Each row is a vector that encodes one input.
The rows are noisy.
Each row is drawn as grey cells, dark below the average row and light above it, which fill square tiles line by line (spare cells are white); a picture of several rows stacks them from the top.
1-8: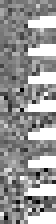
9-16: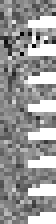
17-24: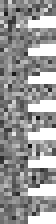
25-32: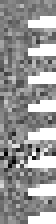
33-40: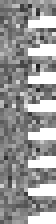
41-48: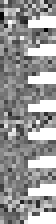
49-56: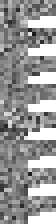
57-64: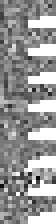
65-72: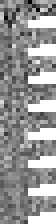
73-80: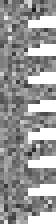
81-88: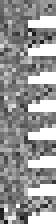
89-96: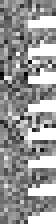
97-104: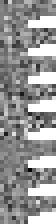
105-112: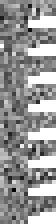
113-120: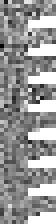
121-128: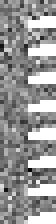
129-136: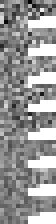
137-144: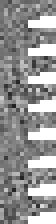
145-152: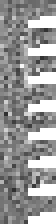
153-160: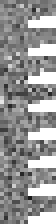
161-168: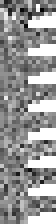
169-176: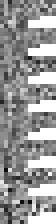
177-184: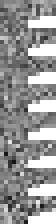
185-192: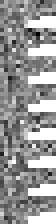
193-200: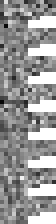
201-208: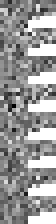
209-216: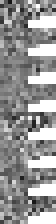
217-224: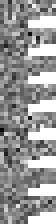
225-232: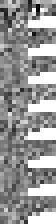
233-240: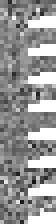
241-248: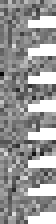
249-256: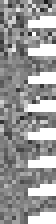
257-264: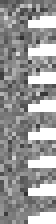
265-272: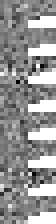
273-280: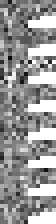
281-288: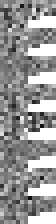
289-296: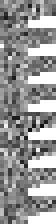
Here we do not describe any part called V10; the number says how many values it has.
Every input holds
a point on each of two 3-point lines, together with either a point on each of two 3-point lines, or a value of V10.
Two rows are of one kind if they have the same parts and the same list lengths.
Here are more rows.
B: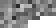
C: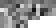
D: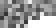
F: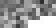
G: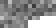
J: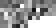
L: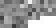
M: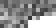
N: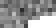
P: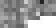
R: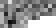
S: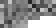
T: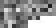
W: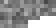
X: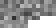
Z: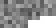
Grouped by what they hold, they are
B, C, D, G, J, L, M, N, R, S, T, W, X, Z
F, P

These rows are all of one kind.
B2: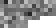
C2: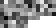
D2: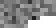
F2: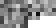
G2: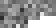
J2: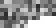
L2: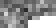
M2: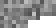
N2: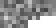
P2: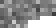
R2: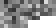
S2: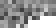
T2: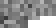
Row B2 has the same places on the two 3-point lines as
R2 and S2.
